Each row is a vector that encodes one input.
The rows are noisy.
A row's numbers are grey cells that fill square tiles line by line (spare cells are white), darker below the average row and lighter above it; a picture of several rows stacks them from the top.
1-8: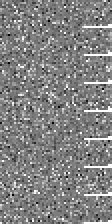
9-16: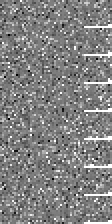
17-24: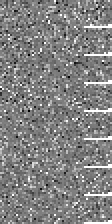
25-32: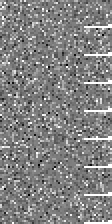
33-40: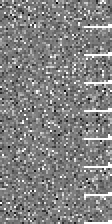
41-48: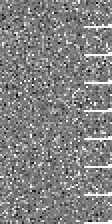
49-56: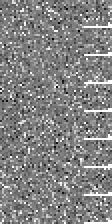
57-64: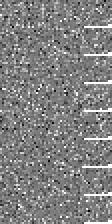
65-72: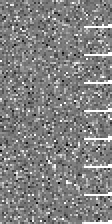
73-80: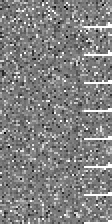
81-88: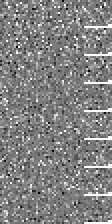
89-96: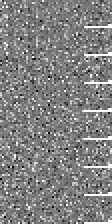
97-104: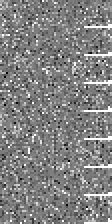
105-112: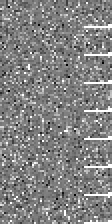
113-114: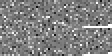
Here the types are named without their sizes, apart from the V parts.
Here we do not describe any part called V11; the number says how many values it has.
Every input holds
a value of V11, together with either a label, or a point on a line.
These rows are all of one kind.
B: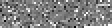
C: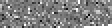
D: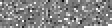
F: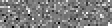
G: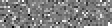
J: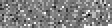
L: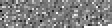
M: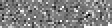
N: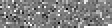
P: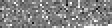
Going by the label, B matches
J, L and M.
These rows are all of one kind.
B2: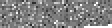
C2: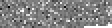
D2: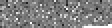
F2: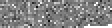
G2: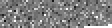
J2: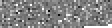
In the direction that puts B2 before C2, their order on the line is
B2, F2, C2, J2, D2, G2.
